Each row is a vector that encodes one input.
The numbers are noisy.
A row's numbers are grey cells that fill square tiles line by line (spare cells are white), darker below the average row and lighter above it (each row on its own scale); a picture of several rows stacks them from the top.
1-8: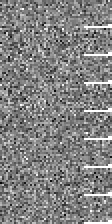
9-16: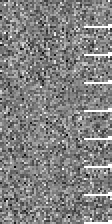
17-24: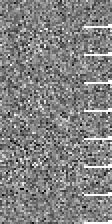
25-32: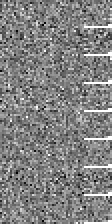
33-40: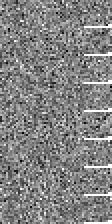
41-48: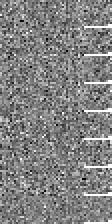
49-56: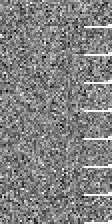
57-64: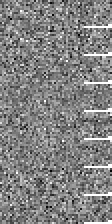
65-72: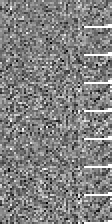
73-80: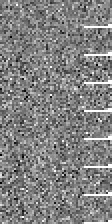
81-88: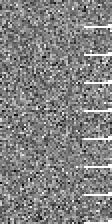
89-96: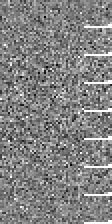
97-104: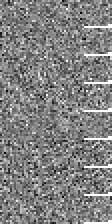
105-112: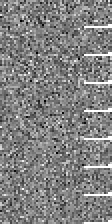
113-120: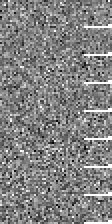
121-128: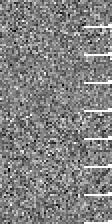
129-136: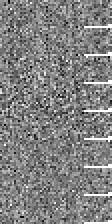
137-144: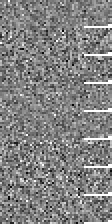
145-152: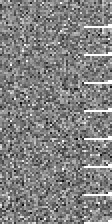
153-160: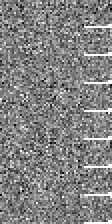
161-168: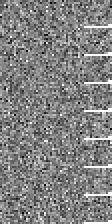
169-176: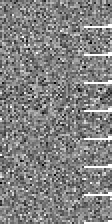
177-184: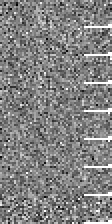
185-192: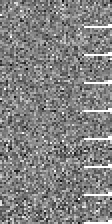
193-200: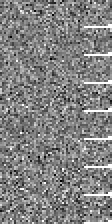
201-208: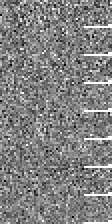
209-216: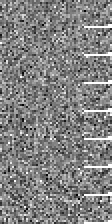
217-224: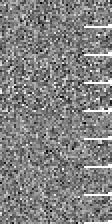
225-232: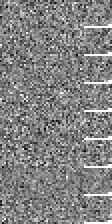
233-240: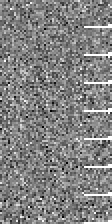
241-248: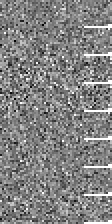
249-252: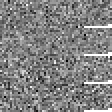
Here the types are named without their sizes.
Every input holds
a list of points on a circle.
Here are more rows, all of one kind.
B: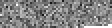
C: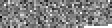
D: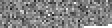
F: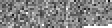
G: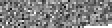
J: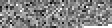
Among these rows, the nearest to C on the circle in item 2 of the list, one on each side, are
D and F.
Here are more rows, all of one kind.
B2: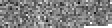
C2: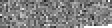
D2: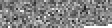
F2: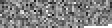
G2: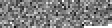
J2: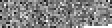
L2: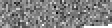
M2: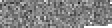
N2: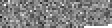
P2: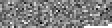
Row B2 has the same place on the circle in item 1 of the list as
G2, L2, M2 and P2.
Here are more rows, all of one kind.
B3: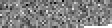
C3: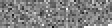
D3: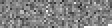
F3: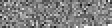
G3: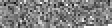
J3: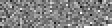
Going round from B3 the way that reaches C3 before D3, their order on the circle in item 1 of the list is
B3, F3, J3, G3, C3, D3.
